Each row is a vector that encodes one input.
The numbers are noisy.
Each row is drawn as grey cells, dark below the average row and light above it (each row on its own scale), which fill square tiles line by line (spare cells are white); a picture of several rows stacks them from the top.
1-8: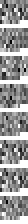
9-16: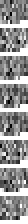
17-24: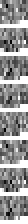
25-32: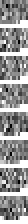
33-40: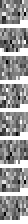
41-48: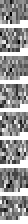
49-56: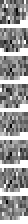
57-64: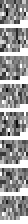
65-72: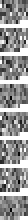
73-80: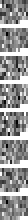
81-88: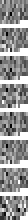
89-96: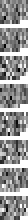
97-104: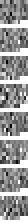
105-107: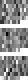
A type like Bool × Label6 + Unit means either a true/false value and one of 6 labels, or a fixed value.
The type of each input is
Bool × Tree11 + Label10.
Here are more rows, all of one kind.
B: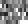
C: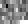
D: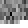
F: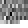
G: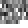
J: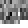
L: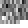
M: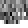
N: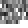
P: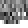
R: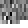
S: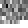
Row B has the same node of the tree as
G, M, N and P.
